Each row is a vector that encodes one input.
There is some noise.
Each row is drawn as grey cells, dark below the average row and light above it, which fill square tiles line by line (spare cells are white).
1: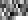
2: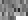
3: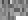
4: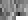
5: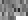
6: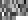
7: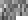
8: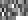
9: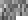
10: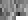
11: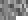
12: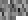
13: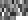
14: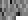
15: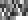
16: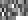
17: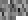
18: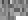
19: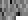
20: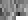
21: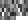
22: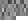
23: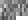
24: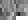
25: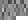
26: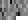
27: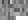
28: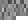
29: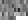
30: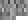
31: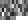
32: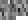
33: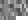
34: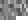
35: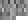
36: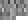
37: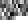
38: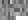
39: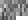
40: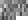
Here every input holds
either a fixed value, or a point on each of two 3-point lines, or three true/false values.
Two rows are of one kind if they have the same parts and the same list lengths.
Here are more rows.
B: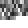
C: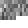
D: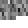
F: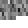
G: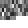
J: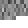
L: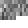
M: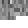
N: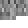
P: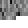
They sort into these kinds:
B, G
C, L
D, F, J, M, N, P

